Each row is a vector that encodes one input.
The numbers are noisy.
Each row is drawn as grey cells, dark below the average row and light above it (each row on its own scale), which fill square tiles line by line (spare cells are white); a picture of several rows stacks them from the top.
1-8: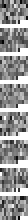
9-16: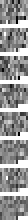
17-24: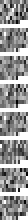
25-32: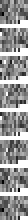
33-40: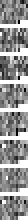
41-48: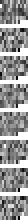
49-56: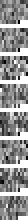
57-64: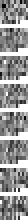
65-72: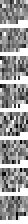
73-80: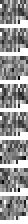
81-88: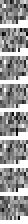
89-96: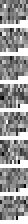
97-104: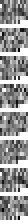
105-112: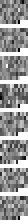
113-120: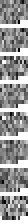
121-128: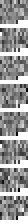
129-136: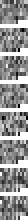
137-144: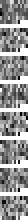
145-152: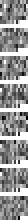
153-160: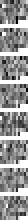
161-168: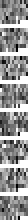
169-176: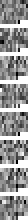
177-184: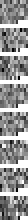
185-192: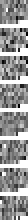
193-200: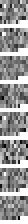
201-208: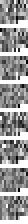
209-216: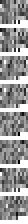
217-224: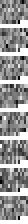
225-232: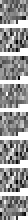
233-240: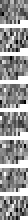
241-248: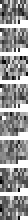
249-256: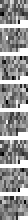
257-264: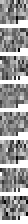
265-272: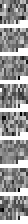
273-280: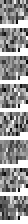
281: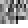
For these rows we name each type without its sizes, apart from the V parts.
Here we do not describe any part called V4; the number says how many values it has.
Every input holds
either a point on a circle and a true/false value, or a fixed value, or a label and a value of V4, or a node of a tree.
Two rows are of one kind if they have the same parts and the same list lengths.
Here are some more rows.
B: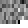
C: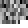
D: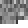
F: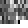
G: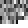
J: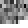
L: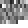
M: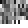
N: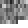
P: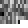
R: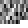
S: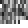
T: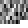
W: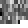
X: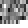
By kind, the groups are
B, C
D, G, J, L, N, X
F, M, P, S, W
R, T

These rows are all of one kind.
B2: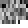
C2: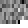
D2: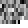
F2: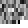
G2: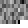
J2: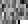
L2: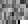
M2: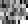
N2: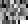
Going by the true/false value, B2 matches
M2 and N2.
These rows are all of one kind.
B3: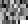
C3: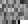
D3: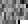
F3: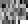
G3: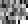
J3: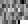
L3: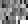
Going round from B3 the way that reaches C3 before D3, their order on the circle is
B3, J3, C3, F3, D3, L3, G3.
